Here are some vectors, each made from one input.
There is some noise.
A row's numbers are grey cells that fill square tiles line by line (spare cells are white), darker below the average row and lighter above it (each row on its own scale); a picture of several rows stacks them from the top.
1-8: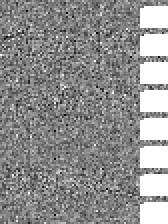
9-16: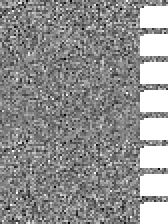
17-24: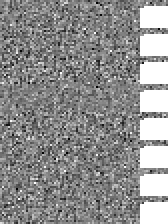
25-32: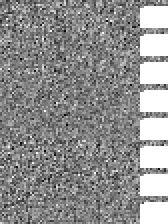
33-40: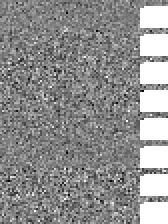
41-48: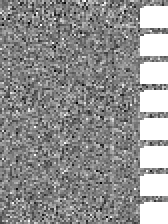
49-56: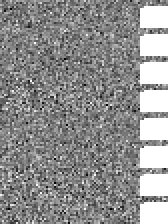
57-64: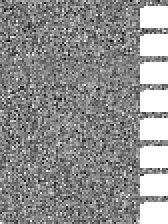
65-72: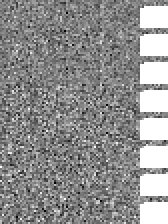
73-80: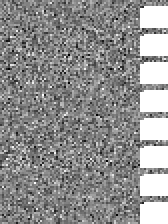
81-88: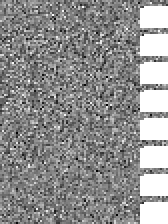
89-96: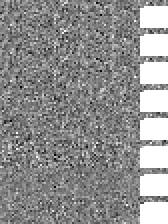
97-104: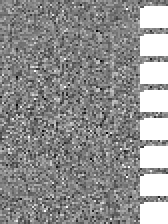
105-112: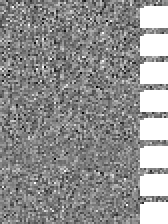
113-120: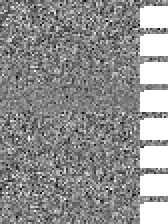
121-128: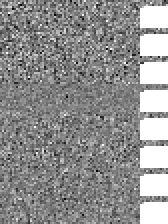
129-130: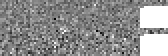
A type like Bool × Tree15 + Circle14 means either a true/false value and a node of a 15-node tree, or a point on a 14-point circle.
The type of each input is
Bool × Line4 + (Circle9 + Unit) × Line6.
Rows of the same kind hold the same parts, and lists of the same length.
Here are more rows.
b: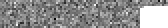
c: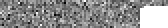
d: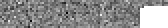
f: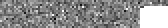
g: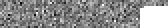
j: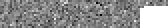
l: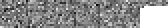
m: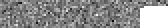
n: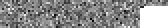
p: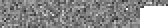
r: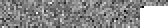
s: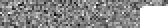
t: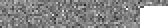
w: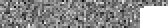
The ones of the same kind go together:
b, c, d, f, g, l, m, n, p, r, s, t
j
w

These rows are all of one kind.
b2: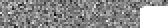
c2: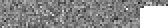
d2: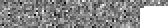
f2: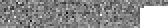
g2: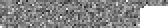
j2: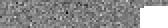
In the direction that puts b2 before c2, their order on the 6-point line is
g2, j2, b2, f2, c2, d2.
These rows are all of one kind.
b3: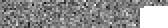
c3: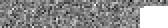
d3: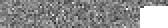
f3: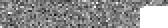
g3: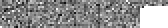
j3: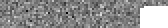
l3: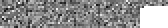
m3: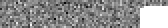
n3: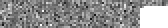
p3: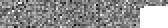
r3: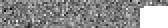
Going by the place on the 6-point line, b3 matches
g3, l3 and r3.
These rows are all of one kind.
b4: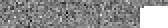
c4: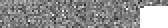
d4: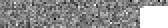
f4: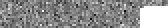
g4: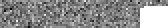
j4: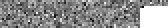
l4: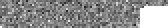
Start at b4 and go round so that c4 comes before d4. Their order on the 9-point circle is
b4, l4, f4, j4, c4, g4, d4.
